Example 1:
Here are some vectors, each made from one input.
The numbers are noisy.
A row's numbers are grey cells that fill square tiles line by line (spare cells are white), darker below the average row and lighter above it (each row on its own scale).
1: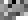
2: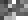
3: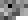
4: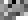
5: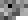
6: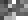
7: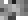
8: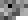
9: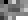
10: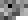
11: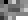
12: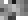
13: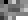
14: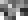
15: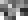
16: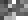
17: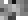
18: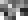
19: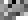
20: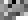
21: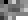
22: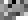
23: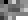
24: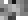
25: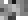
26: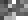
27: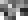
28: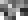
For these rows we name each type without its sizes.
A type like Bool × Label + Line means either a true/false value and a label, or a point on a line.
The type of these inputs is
Line.
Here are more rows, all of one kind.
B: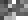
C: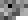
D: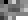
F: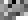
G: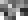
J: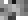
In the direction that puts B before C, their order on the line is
B, D, C, F, J, G.
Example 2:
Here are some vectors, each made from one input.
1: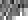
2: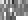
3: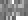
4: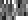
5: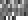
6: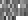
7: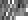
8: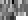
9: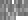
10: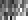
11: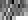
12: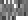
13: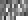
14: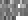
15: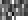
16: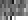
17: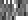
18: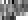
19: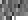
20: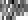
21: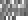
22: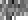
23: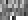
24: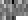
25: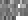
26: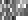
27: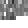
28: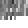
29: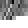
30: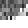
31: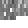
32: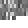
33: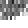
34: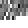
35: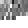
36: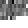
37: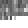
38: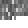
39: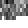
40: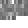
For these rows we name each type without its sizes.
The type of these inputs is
Label.
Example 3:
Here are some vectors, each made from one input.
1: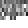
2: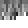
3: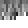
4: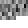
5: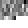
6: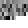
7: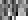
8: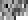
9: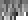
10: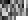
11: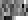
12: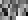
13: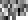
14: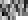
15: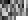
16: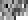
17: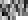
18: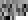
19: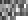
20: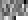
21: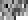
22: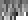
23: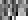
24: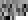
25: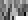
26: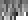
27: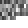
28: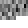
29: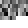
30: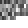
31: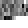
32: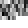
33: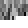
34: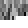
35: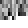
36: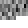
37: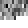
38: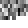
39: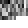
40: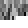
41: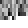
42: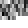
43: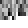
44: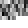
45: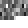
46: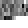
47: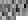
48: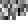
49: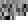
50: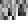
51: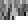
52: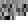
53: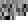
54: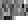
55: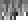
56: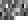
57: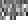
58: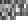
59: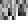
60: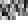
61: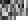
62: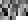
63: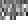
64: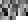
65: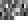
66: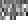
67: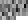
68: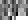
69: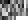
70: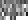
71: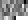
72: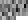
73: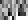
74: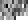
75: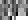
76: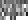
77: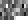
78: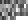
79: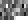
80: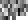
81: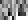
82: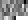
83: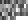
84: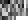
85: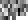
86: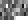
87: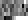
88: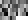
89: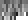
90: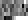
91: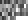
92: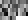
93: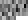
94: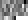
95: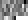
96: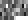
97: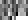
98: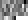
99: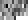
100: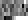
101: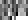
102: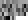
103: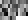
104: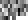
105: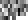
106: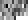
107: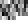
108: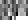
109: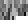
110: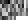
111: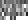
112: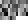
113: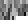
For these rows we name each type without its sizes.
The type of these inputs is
Bool × Bool × Bool × Bool.
